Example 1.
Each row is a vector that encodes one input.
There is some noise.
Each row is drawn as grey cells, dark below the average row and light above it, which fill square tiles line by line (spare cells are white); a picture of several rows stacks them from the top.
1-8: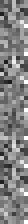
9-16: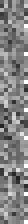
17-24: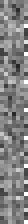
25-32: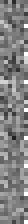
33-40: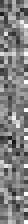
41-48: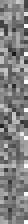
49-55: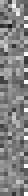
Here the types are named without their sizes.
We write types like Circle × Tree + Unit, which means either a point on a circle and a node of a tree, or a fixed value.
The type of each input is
Line.
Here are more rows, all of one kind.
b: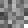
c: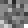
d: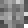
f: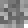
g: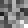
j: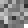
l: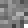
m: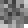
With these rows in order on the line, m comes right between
c and f.
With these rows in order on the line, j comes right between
d and f.
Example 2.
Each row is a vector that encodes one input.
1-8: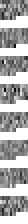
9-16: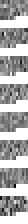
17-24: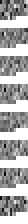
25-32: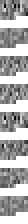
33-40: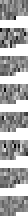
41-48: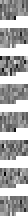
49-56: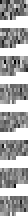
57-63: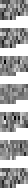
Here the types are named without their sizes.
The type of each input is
Tree.
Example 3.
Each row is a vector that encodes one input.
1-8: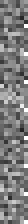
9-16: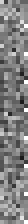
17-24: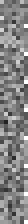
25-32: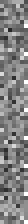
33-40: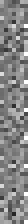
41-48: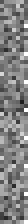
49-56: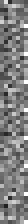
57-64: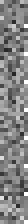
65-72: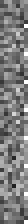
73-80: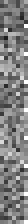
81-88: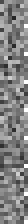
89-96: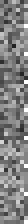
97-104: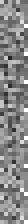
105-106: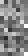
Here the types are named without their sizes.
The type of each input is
Label.
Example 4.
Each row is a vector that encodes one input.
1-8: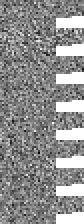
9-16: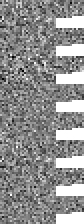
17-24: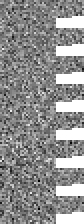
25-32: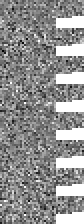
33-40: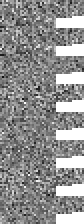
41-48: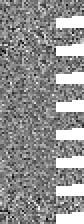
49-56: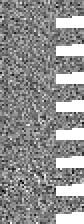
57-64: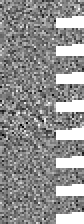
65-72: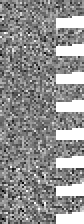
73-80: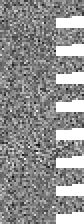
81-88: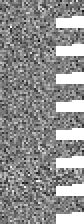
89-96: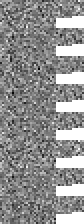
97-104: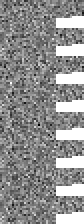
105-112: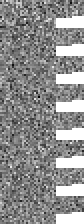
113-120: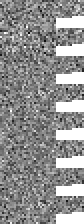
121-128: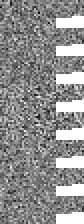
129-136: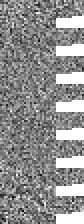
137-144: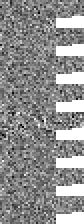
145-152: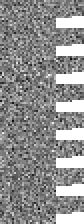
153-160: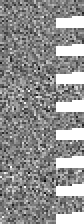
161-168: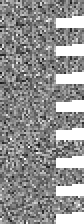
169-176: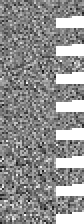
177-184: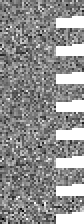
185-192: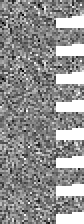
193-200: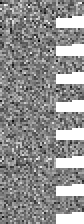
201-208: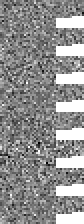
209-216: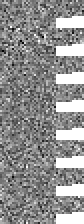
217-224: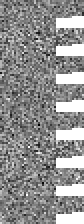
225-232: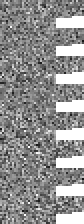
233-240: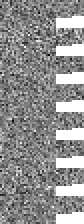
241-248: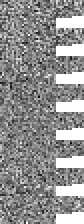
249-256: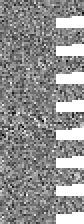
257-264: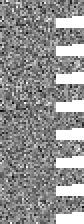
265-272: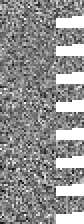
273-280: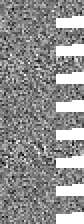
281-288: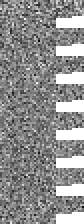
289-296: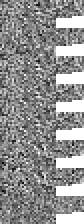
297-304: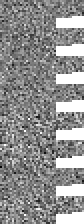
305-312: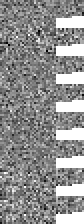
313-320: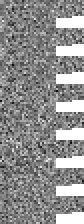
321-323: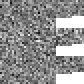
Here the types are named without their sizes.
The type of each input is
Line.
